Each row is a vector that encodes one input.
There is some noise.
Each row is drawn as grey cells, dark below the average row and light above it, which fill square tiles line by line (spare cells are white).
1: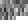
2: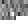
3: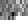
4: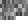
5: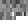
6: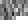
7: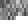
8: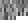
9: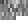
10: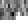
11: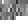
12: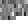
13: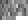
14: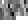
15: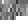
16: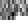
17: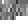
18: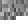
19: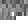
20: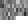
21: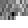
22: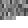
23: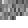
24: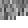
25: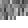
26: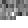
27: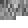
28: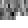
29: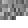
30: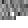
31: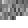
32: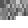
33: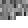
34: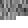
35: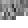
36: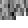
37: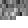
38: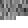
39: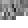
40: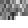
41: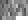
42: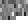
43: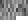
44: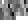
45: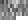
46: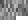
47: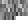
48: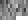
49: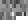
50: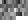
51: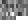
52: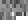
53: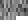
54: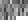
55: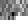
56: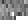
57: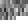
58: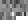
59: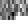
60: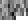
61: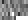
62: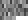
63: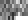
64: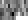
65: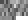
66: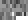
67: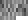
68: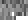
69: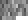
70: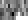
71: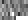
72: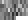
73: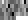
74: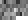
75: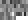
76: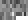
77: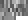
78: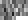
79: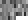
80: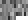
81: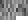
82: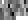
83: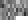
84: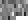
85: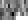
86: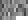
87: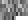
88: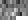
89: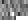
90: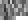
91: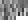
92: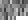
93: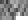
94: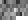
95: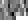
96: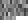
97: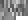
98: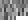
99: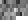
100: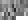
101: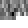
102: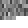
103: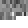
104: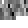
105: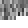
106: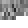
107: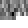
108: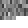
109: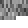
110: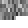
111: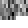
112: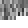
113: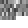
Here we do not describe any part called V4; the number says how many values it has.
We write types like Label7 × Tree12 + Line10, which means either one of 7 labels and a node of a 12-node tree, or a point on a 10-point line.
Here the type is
(Line6 + V4) × Line7.
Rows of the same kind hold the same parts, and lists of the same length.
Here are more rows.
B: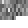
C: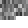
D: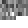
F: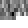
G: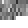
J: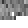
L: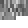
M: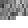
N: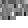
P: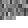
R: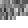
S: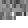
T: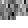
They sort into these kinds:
B, C, D, G, J, N, R, S
F, L, M, P, T

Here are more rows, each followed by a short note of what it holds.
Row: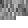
a point on a 6-point line and a point on a 7-point line
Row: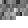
a point on a 7-point line and a value of V4
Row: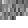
a point on a 7-point line and a value of V4
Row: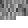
a point on a 6-point line and a point on a 7-point line
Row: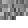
a point on a 7-point line and a value of V4
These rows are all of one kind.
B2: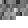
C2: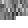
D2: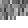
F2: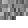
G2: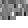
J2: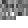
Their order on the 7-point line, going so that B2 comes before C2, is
J2, F2, D2, B2, C2, G2.
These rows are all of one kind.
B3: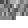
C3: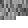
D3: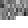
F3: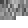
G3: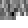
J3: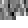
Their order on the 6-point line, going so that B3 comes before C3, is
J3, G3, B3, F3, D3, C3.
